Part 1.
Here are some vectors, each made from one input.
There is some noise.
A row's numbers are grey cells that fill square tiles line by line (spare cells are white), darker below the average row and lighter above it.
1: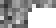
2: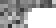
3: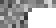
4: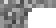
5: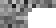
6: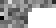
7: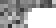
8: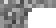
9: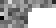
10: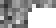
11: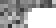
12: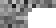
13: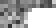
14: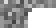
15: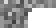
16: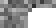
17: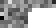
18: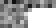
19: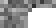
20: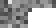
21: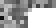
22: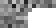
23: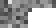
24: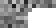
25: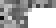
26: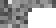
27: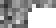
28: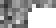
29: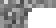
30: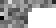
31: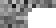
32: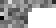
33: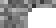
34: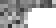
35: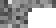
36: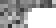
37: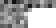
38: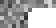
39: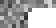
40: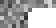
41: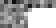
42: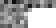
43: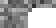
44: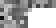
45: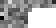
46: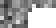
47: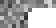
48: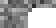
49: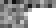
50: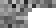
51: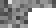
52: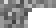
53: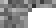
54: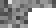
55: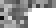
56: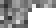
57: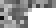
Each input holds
a point on a 10-point circle.
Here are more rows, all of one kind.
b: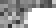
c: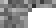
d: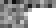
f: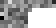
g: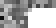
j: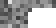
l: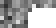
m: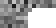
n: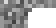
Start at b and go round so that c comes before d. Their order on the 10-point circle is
b, m, c, n, l, j, f, g, d.
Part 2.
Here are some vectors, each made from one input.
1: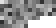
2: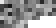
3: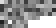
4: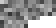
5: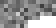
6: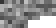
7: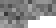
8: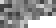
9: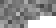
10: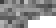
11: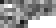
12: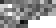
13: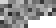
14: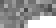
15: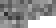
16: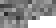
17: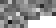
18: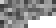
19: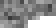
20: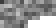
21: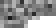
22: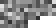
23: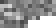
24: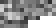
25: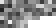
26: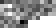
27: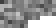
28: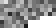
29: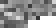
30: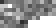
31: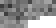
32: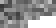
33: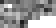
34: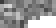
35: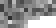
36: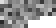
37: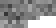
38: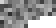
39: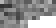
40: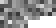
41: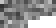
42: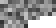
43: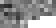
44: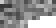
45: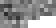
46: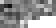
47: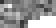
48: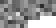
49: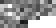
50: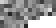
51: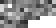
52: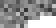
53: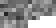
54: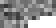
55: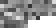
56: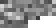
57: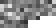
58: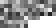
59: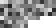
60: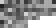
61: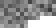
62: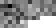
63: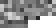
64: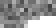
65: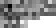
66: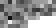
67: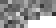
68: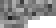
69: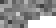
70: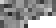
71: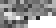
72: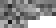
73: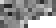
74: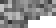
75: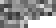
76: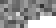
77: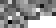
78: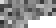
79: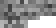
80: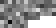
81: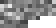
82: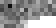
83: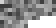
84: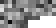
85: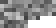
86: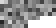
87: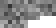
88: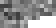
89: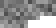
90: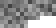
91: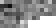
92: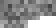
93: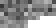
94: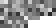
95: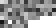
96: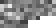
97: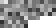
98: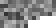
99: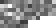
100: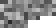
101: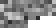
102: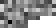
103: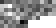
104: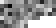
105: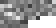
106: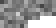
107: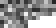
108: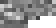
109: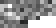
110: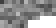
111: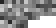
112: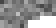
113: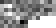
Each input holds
a point on a 17-point line.
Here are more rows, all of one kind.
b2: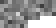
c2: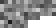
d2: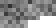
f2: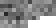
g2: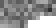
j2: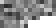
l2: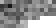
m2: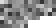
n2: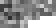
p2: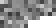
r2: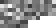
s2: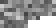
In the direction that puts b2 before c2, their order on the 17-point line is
m2, p2, j2, n2, l2, f2, d2, g2, b2, c2, s2, r2.
